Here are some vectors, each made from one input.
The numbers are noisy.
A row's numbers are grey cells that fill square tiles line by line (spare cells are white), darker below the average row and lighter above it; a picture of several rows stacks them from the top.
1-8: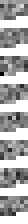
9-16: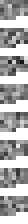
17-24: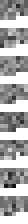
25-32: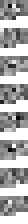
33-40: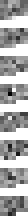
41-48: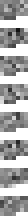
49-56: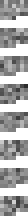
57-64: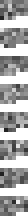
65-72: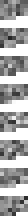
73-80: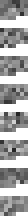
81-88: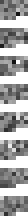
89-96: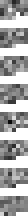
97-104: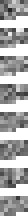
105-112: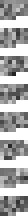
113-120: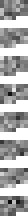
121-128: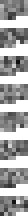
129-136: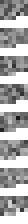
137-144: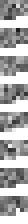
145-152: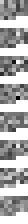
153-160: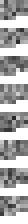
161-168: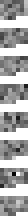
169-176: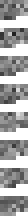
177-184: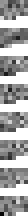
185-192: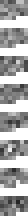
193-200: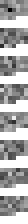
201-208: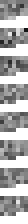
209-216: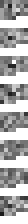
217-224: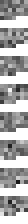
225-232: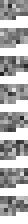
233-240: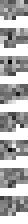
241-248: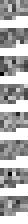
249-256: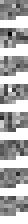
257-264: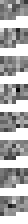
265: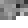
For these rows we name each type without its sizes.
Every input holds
a label.
